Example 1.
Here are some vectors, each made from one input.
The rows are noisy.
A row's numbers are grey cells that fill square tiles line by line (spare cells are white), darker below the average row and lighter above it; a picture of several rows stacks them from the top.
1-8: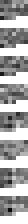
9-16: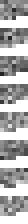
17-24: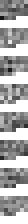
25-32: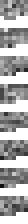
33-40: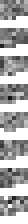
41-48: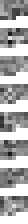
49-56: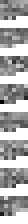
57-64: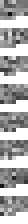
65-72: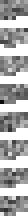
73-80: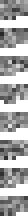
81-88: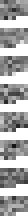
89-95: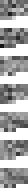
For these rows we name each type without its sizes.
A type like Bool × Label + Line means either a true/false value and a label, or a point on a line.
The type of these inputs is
(Bool × Bool × Bool + Unit) × Line.
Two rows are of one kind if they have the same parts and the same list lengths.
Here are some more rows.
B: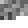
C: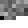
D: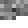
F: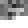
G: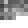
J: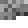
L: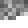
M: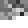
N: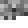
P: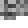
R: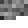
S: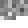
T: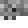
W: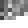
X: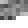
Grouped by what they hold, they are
B, F, G, L, M, P, S, W, X
C, D, J, N, R, T

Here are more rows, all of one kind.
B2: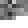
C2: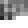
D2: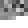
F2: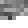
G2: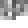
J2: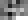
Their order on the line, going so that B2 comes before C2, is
G2, F2, B2, C2, D2, J2.
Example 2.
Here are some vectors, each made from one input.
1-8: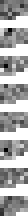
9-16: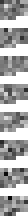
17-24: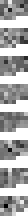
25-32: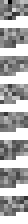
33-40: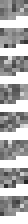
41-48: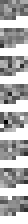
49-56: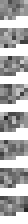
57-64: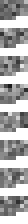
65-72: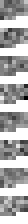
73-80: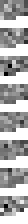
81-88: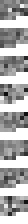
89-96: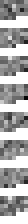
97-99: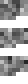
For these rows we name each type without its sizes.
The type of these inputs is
Bool × Line × Line + Unit.
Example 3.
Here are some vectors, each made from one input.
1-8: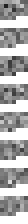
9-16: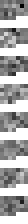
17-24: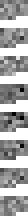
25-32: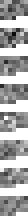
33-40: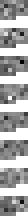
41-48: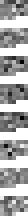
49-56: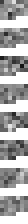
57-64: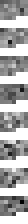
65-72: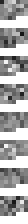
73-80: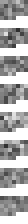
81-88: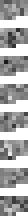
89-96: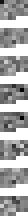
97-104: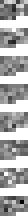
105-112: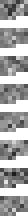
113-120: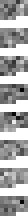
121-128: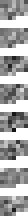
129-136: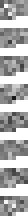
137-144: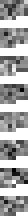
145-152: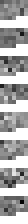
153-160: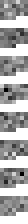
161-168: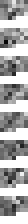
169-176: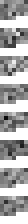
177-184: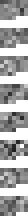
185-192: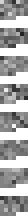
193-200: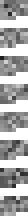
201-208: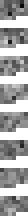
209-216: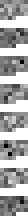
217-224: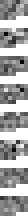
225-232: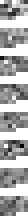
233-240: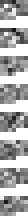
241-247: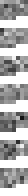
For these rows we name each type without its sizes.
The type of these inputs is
Bool × Bool × Bool × Bool + Line.
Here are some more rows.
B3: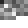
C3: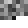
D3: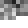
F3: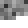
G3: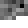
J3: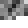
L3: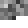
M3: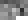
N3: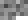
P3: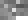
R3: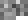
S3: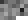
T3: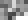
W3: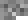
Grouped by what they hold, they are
B3, D3, F3, M3, N3, P3, R3, S3, T3, W3
C3, G3, J3, L3

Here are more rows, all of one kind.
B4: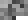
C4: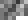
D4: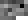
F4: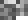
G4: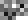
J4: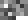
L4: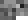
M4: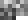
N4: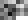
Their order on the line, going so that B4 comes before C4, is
L4, D4, G4, J4, B4, M4, F4, N4, C4.
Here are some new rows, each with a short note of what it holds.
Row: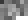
four true/false values
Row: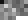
four true/false values
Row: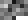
a point on a line
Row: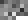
four true/false values
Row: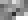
four true/false values
